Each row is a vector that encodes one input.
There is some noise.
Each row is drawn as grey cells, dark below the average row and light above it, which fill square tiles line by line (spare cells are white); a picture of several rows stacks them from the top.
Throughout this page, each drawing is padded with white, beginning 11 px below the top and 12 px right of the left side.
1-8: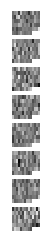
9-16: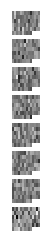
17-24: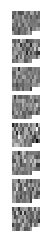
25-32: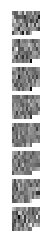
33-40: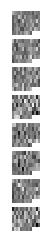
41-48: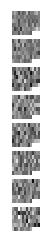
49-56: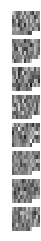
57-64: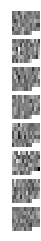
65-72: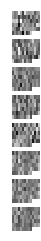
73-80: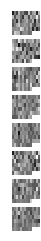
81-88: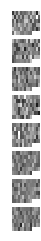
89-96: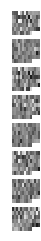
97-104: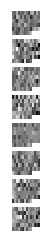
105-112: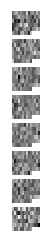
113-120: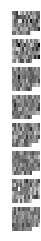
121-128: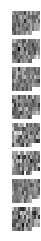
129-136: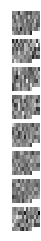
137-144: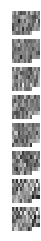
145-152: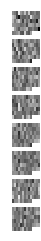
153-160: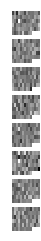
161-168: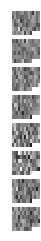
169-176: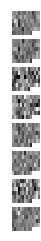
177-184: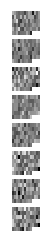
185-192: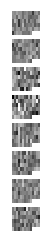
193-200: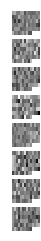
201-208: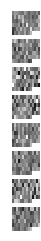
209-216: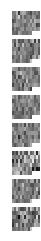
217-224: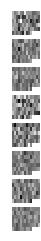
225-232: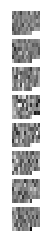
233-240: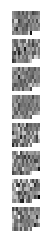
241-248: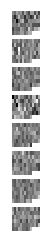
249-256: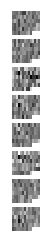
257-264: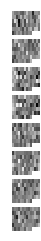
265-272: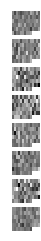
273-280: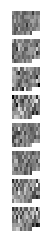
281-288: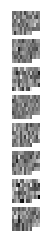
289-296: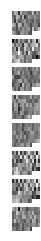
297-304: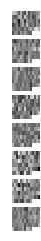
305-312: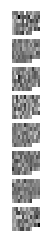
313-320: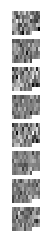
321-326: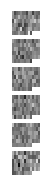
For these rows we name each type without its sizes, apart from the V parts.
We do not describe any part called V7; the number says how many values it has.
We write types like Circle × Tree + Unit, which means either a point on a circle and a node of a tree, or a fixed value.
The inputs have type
(Bool × Bool × Bool × Bool + Unit) × Circle + Line + V7 × V7 × V7.
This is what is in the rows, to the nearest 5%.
About 75% of them hold a point on a circle, together with either a fixed value, or four true/false values. About 10% of them hold a point on a line. The rest hold three values of V7.
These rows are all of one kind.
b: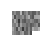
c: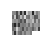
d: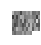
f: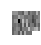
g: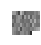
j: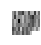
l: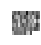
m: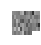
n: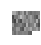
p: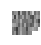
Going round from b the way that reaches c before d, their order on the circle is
b, c, p, j, d, l, n, f, g, m.
